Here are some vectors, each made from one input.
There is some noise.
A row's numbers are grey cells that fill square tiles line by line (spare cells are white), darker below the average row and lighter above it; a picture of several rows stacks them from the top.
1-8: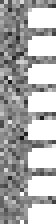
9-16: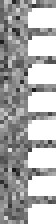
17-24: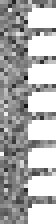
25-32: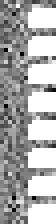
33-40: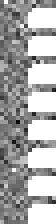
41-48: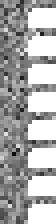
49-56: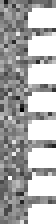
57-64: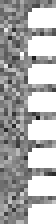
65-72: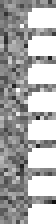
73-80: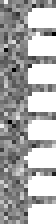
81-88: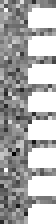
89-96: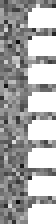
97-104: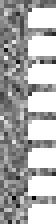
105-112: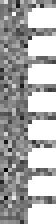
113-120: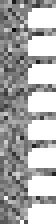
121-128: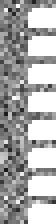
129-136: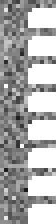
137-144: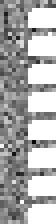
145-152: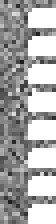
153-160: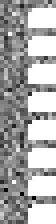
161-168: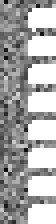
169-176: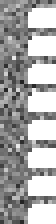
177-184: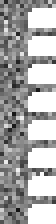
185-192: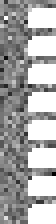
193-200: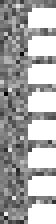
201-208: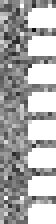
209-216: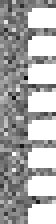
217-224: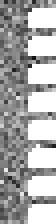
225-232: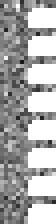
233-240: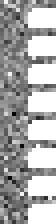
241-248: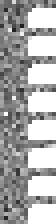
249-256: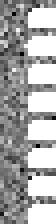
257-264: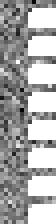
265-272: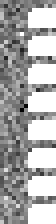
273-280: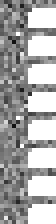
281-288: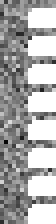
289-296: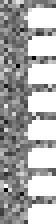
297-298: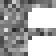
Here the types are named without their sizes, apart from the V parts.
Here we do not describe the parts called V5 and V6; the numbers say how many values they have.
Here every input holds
two labels, four true/false values, a value of V5 and a value of V6.
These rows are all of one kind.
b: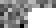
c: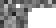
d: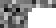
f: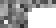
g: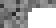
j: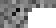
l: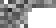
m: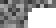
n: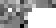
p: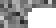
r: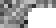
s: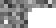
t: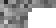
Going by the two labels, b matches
g and j.
